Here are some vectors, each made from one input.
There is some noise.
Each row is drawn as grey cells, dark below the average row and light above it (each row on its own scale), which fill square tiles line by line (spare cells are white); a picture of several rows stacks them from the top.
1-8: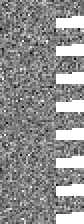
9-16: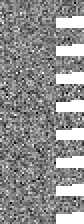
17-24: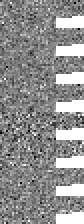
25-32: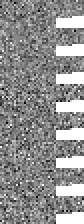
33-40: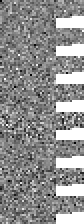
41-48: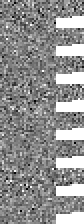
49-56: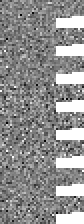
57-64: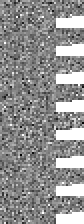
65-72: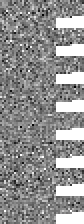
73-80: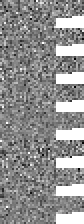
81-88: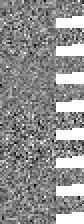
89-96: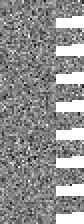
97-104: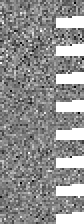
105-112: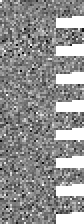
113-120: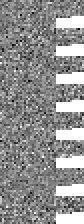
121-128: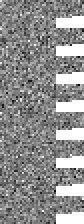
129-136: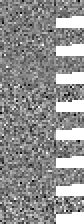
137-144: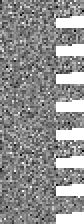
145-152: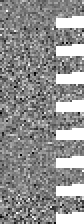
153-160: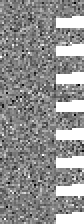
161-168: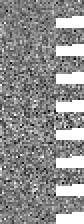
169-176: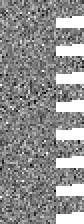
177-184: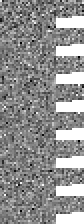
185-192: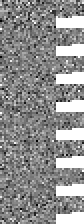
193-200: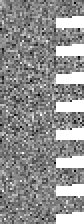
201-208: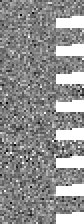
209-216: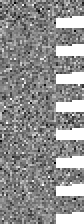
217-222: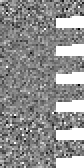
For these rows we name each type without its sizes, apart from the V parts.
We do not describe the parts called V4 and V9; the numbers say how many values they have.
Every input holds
a value of V4 and a value of V9, together with a list of points on a line.
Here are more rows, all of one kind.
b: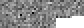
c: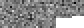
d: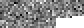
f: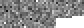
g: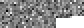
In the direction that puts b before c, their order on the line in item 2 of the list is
d, b, g, c, f.
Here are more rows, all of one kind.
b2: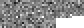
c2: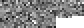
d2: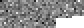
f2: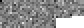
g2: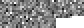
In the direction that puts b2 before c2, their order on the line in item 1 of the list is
f2, b2, g2, d2, c2.
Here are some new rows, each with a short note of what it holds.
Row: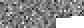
a value of V4 and a value of V9, together with a list of two items
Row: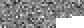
a value of V4 and a value of V9, together with a list of one item
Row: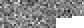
a value of V4 and a value of V9, together with the empty list
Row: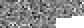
a value of V4 and a value of V9, together with a list of two items
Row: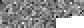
a value of V4 and a value of V9, together with a list of two items
